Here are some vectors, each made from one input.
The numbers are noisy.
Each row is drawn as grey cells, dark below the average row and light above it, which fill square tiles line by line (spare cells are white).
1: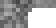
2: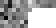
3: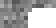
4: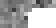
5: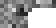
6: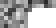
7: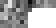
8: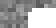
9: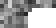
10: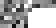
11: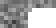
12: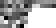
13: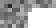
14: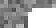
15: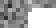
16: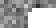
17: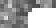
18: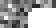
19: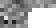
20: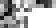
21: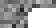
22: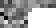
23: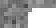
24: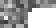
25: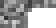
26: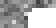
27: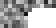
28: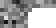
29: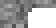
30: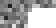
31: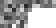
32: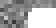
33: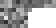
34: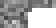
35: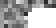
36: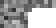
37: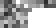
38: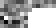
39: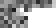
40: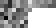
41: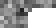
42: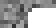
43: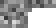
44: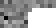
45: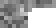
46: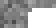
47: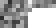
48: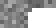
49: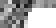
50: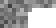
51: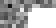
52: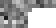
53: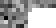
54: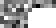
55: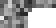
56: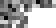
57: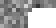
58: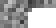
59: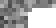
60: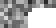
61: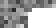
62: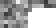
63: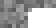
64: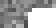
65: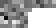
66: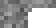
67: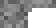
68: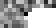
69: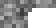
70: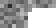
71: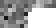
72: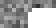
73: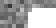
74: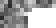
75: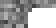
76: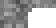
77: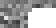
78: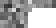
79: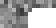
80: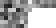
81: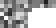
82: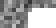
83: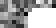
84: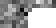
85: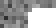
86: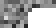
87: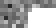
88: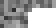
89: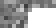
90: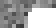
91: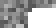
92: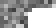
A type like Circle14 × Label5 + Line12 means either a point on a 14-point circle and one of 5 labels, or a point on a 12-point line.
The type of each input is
List2(Line5).
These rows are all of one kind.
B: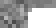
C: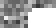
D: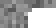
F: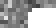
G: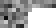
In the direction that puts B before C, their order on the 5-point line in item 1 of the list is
G, B, C, D, F.
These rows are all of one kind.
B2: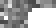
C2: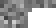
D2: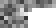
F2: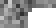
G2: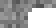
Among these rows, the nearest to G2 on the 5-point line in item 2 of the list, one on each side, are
C2 and F2.
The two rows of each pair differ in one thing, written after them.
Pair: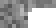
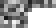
the place on the 5-point line in item 1 of the list
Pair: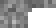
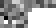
the place on the 5-point line in item 2 of the list
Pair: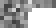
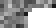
the place on the 5-point line in item 1 of the list
